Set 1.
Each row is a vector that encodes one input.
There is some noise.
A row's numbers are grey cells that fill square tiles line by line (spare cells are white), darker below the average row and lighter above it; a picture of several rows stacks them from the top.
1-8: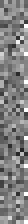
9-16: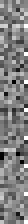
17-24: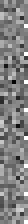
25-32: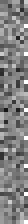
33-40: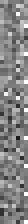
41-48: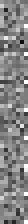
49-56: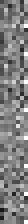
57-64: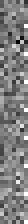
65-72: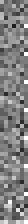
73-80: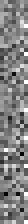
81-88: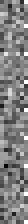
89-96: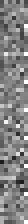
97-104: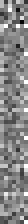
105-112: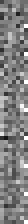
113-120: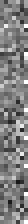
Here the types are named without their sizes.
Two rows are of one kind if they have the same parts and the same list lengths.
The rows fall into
2 kinds.
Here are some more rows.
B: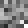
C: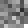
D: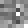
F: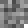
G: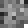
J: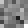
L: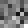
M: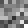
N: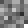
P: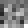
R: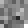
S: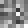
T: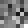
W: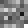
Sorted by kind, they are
B, C, G, L, M, N, P, T, W
D, F, J, R, S

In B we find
three true/false values.
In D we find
a label.
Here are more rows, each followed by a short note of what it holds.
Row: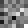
three true/false values
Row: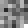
a label
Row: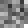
three true/false values
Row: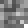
a label
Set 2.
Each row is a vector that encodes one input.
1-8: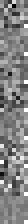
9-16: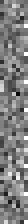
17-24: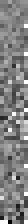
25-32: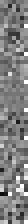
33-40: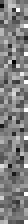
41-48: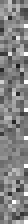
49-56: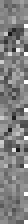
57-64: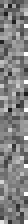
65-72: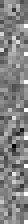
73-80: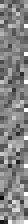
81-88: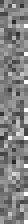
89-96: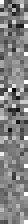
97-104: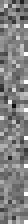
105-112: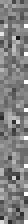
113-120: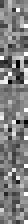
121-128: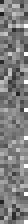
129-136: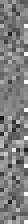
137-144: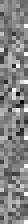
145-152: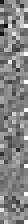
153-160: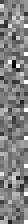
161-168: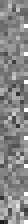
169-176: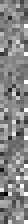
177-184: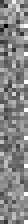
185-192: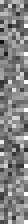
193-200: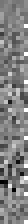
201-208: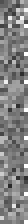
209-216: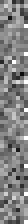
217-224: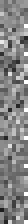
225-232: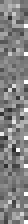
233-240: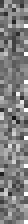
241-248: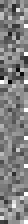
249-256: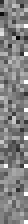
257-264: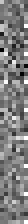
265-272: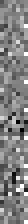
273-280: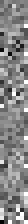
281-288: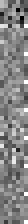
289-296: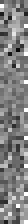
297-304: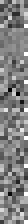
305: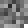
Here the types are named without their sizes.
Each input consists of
a point on a circle, together with either a fixed value, or three true/false values.
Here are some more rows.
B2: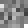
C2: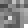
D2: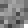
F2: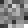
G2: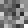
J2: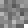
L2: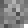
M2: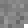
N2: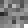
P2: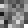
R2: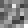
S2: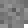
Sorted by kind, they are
B2, C2, G2, J2, M2, N2, R2, S2
D2, F2, L2, P2

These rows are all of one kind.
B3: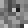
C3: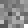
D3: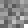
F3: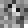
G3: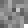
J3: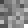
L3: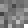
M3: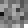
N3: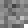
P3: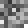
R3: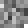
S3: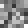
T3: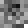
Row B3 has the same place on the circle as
C3, M3 and P3.
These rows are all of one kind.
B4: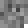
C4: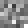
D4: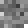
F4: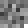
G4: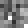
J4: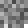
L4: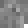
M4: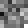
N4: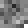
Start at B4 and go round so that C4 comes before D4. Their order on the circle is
B4, G4, L4, J4, F4, N4, M4, C4, D4.
